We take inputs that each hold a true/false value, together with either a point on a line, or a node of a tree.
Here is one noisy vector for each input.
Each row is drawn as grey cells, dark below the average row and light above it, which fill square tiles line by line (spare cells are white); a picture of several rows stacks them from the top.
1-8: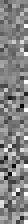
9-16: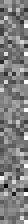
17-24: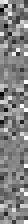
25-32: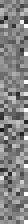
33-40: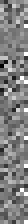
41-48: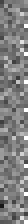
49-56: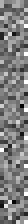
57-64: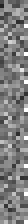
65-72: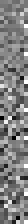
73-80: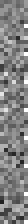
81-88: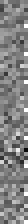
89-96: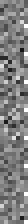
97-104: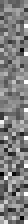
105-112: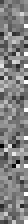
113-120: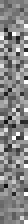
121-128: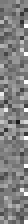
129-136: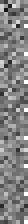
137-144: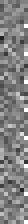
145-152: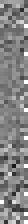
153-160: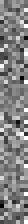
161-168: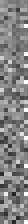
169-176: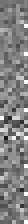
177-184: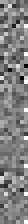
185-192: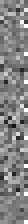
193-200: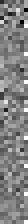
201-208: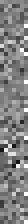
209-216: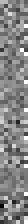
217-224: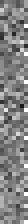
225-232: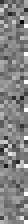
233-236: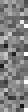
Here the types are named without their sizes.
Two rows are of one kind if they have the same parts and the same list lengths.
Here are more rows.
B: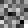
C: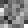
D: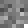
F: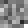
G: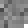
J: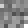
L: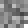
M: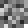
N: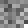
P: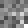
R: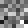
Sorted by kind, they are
B
C, D, F, G, J, L, M, N, P, R

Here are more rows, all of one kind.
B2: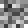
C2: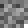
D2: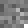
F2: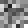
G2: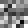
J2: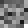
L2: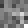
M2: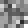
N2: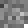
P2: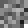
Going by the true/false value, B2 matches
D2, F2, L2 and N2.
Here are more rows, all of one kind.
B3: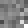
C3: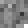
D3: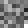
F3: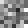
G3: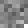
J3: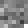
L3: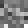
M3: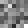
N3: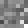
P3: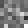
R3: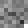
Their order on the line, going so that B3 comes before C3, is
J3, G3, D3, M3, L3, B3, C3, N3, P3, R3, F3.
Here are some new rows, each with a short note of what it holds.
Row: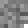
a node of a tree and a true/false value
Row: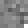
a node of a tree and a true/false value
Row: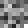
a point on a line and a true/false value
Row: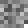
a node of a tree and a true/false value
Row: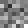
a node of a tree and a true/false value
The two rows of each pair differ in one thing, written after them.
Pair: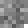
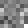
the true/false value
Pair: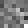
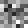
the place on the line
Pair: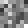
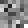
the true/false value
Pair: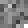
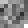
the place on the line
